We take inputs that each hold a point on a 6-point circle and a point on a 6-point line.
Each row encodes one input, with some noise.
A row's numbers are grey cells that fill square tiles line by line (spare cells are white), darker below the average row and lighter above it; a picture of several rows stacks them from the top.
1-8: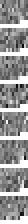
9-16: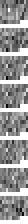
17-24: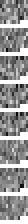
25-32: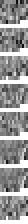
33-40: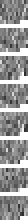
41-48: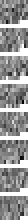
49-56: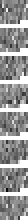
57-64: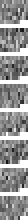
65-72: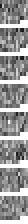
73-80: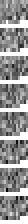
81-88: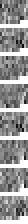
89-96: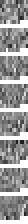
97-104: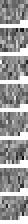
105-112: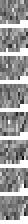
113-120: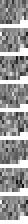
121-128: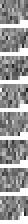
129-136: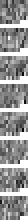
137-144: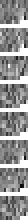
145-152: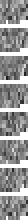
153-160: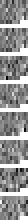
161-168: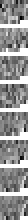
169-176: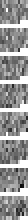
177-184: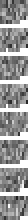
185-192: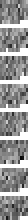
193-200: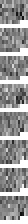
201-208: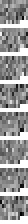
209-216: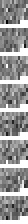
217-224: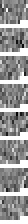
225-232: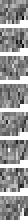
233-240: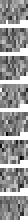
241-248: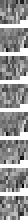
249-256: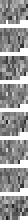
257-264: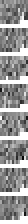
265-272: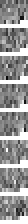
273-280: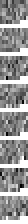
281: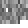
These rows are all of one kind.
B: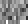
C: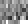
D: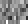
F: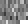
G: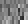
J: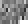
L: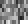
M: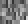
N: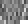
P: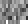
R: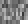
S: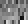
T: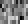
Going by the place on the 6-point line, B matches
C, D and P.
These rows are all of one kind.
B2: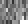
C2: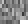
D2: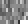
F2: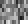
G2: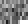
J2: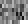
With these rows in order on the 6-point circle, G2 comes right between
B2 and J2.
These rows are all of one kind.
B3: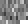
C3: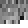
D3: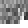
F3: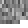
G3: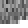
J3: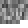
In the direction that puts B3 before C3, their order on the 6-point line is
G3, D3, B3, F3, J3, C3.
